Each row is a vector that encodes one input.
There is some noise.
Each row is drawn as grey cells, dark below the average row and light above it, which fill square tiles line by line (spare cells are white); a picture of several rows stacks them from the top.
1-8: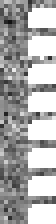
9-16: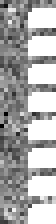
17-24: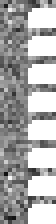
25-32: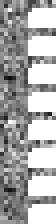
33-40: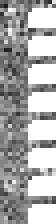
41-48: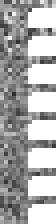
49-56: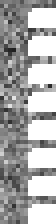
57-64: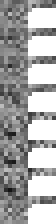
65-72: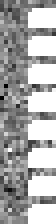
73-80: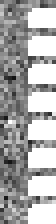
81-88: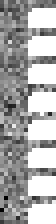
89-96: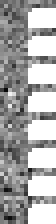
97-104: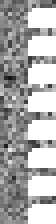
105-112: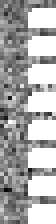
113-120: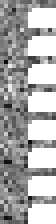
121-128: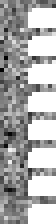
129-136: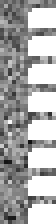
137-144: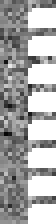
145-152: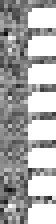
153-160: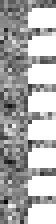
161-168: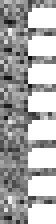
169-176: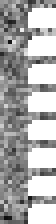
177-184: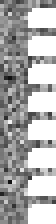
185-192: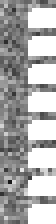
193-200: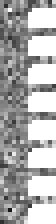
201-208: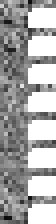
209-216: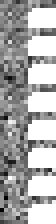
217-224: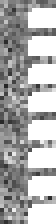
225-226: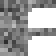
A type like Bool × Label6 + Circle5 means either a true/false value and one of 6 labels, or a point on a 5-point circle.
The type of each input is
Circle14 + Line4 + Line11.
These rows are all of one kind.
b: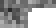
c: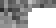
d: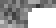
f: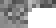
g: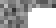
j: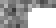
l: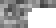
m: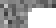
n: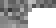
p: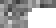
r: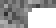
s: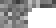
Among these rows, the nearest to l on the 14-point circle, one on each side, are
j and p.
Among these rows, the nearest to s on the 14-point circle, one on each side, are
f and p.
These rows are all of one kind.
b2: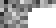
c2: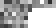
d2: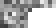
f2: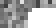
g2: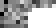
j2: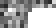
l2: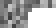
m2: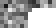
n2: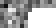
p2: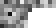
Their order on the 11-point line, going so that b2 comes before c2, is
g2, b2, c2, d2, p2, f2, l2, m2, n2, j2.
